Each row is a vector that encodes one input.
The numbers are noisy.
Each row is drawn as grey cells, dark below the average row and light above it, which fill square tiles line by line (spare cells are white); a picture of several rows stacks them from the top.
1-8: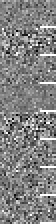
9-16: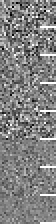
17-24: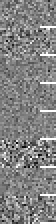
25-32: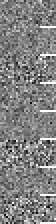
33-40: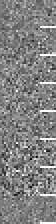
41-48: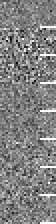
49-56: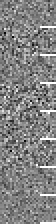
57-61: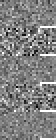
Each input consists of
either a point on a 5-point line, or a point on a 6-point line and a point on an 8-point line.
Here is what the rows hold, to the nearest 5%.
About 35% of them hold a point on a 5-point line. The rest hold a point on a 6-point line and a point on an 8-point line.
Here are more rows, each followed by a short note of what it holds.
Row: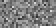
a point on a 5-point line
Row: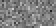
a point on a 6-point line and a point on an 8-point line
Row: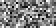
a point on a 5-point line
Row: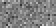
a point on a 6-point line and a point on an 8-point line
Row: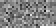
a point on a 6-point line and a point on an 8-point line
